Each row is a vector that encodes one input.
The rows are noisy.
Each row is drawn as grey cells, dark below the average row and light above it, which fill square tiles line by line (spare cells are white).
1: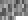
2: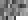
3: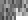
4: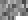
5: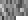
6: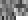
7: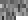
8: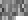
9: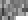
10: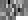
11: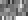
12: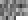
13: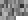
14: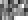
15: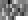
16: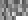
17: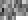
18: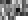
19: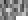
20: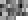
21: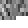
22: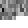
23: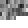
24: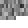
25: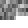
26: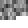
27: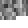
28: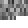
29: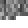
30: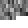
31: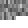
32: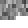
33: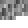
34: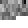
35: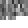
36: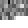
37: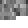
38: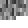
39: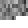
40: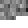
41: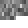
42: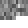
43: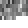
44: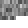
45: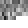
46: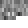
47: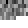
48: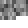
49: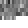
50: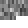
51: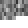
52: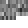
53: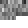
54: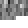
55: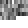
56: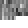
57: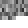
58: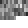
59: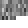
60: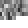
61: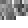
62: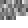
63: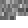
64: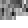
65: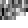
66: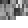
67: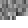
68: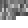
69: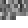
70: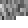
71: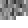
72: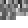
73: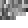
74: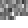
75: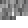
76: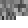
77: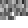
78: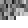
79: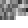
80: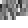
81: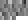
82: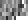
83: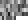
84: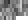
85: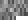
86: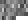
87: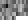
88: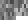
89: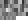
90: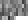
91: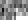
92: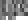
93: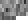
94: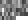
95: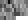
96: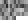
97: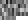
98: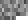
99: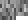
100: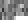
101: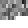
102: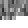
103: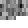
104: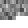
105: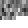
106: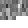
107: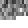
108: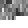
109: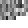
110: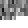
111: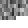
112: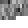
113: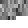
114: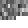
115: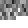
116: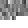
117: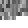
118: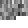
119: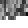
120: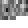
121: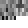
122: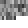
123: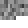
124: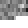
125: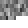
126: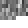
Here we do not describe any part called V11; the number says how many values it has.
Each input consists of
a point on a 7-point line, together with either a point on a 6-point line, or a value of V11.
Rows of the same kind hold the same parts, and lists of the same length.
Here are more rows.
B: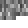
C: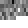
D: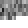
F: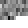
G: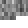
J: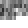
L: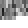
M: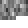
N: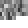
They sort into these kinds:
B, C, F, G, L, M
D, J, N

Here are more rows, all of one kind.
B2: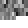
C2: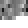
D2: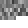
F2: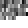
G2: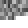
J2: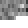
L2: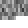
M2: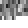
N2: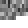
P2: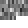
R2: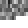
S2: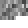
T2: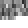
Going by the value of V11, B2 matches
C2 and J2.
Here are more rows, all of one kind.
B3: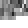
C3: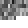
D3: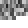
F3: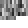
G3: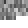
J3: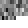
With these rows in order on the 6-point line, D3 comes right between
F3 and G3.
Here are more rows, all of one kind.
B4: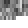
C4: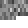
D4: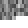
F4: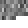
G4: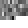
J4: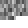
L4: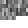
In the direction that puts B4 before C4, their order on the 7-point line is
B4, L4, C4, F4, G4, J4, D4.
